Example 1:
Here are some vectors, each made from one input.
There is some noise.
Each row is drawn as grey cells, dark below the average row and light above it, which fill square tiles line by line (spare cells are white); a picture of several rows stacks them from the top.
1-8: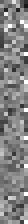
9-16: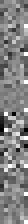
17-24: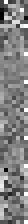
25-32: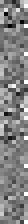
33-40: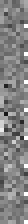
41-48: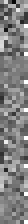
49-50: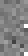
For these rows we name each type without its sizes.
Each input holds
a point on a line.
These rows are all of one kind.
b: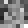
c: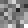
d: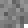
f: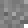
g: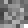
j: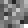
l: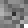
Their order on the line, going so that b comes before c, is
b, g, c, f, j, d, l.
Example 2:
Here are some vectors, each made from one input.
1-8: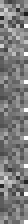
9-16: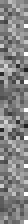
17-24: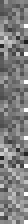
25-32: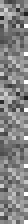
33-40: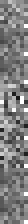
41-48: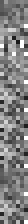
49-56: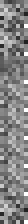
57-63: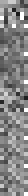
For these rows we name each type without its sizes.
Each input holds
a point on a line.
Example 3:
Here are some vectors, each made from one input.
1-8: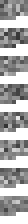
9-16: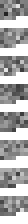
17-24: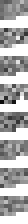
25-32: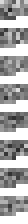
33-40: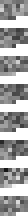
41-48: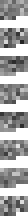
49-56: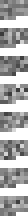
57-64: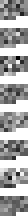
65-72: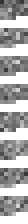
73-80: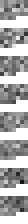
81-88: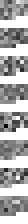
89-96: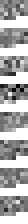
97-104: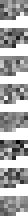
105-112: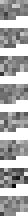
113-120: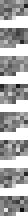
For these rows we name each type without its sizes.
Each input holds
a point on a line.
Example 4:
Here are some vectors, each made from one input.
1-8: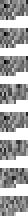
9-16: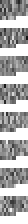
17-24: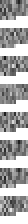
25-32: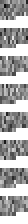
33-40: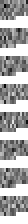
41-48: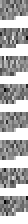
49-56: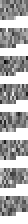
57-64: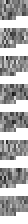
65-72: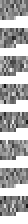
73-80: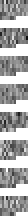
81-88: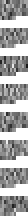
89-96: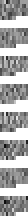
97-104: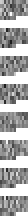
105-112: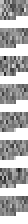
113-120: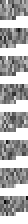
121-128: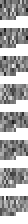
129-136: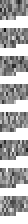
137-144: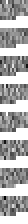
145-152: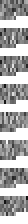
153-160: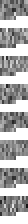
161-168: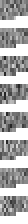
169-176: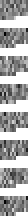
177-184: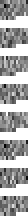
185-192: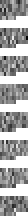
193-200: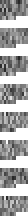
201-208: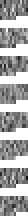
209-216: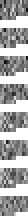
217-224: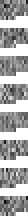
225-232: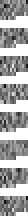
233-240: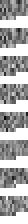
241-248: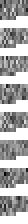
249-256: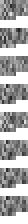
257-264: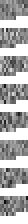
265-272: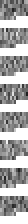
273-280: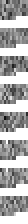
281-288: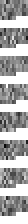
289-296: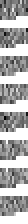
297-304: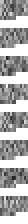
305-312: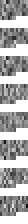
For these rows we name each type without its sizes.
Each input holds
a label.
